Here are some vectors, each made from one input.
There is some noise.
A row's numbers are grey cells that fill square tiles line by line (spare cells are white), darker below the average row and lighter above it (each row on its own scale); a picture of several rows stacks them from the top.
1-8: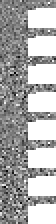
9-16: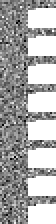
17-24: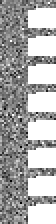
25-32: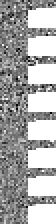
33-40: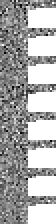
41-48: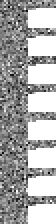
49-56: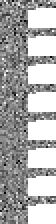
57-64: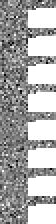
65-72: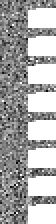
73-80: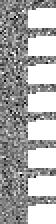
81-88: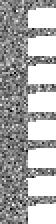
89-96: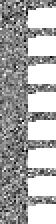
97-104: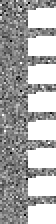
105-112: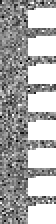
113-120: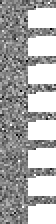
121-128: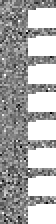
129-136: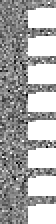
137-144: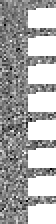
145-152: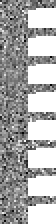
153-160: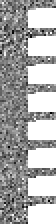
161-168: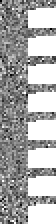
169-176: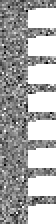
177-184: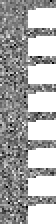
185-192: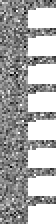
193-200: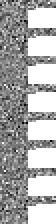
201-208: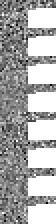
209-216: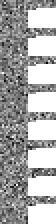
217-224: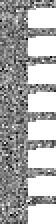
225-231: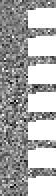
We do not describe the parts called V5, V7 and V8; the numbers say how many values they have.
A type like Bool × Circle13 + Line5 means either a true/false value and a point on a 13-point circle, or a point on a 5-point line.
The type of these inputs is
(Bool × Line4 + Line6) × (Unit + V5 × V8) × V7.
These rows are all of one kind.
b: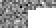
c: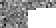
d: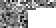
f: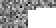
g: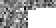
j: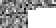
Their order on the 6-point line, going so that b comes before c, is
b, c, j, f, g, d.
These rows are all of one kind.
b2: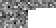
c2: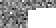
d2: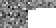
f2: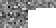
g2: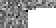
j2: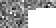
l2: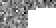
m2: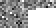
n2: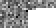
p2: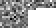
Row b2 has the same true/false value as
c2 and l2.
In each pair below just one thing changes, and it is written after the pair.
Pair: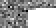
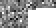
the value of V7
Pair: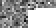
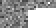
the place on the 4-point line
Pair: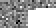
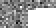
the value of V8
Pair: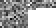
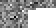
the place on the 4-point line
